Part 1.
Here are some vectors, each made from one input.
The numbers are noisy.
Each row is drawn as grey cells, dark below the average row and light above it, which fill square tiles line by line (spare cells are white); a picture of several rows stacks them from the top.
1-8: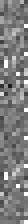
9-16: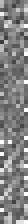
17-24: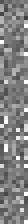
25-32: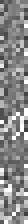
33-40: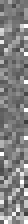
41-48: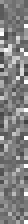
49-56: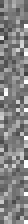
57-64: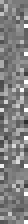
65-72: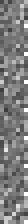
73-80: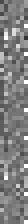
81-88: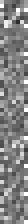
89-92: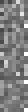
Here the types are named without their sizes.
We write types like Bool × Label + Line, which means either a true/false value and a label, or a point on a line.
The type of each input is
Bool × Bool × Bool × Bool × Circle.
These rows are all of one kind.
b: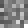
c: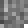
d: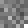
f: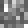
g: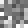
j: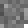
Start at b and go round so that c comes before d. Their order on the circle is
b, c, d, g, f, j.
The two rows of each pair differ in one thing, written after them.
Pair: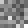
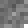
one of the four true/false values
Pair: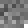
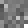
the place on the circle
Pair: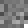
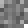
one of the four true/false values
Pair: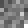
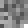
the place on the circle
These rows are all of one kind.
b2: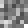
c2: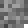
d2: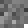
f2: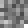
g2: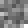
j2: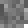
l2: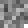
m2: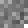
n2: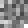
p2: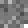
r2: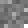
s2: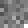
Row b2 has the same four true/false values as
d2, f2 and n2.
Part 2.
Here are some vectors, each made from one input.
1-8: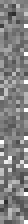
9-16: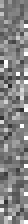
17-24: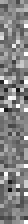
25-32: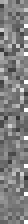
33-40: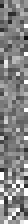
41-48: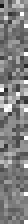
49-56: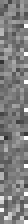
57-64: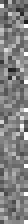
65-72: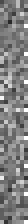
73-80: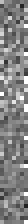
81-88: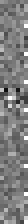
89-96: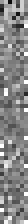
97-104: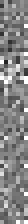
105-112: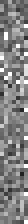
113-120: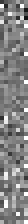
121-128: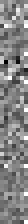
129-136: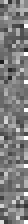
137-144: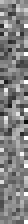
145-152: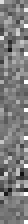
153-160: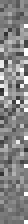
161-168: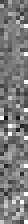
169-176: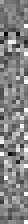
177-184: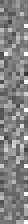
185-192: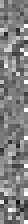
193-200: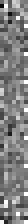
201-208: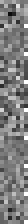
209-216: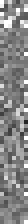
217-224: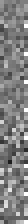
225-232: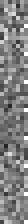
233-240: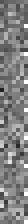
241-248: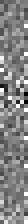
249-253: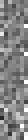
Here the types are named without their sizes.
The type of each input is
Bool × Bool × Bool × Bool × Circle.
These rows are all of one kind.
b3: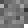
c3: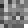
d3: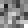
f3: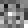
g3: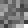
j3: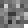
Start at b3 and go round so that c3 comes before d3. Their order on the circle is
b3, g3, j3, f3, c3, d3.
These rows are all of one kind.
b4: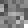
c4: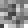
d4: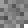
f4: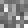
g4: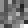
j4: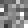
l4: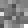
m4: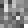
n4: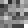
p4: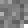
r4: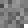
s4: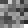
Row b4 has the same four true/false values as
m4, p4 and s4.
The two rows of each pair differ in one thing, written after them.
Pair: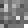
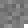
the place on the circle
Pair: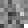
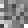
the place on the circle
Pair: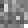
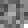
one of the four true/false values
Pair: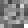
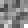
the place on the circle
